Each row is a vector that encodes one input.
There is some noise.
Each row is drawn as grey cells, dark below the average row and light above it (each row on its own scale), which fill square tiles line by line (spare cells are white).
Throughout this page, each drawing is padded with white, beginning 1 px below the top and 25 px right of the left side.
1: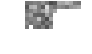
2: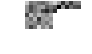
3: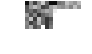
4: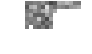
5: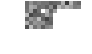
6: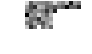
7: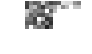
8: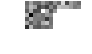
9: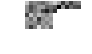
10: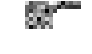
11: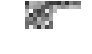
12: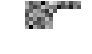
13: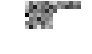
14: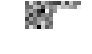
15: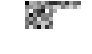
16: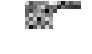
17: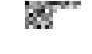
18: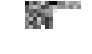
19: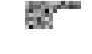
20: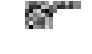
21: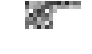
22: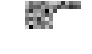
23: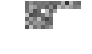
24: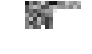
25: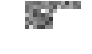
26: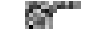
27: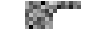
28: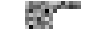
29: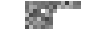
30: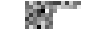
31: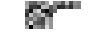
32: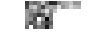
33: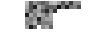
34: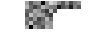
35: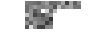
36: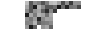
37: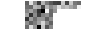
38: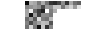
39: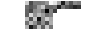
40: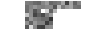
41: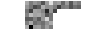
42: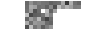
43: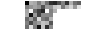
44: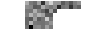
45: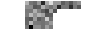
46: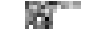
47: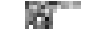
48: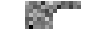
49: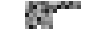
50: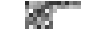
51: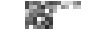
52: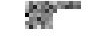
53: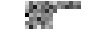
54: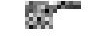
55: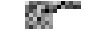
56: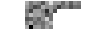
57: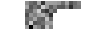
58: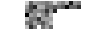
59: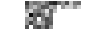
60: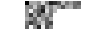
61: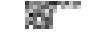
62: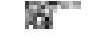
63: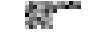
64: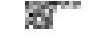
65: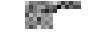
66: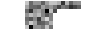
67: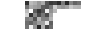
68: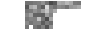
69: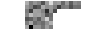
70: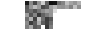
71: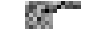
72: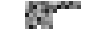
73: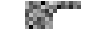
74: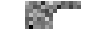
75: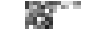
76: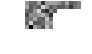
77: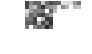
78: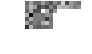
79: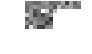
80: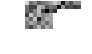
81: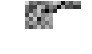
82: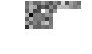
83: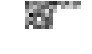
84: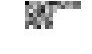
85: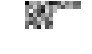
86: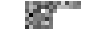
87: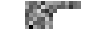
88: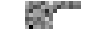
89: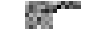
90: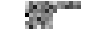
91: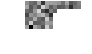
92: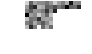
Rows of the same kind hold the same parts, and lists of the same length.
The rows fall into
2 kinds.
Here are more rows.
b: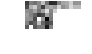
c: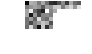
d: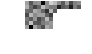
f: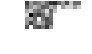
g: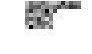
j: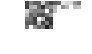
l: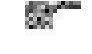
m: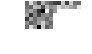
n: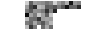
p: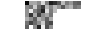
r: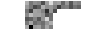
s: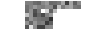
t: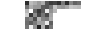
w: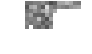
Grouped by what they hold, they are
b, c, f, j, m, p, s, t, w
d, g, l, n, r

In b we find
a node of a 12-node tree.
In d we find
a point on a 12-point line.
